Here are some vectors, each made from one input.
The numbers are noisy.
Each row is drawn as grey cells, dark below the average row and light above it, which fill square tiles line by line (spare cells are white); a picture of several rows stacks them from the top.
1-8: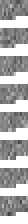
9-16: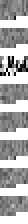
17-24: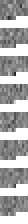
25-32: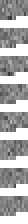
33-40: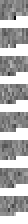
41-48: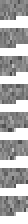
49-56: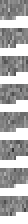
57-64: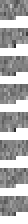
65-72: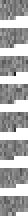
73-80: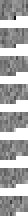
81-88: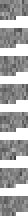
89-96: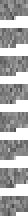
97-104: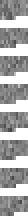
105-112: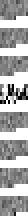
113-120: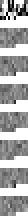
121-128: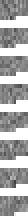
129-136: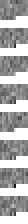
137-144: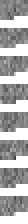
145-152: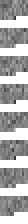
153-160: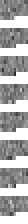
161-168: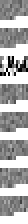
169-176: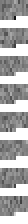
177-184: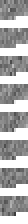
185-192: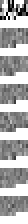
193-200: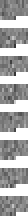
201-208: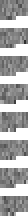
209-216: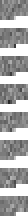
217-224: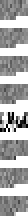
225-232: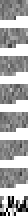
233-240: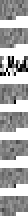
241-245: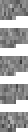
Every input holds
either a point on an 8-point circle, one of 11 labels and a true/false value, or a fixed value.
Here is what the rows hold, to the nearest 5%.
About 95% of them hold a point on an 8-point circle, one of 11 labels and a true/false value. The rest hold a fixed value.
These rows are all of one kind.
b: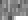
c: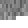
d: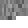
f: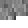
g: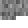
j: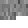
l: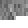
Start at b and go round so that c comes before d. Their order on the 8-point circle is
b, c, j, f, d, g, l.
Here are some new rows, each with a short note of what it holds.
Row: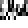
a fixed value
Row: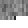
a point on an 8-point circle, one of 11 labels and a true/false value
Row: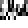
a fixed value
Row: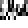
a fixed value
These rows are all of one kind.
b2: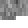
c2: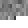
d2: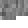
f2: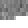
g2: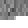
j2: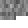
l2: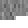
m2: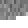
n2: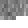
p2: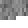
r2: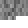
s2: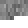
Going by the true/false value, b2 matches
f2, l2 and s2.
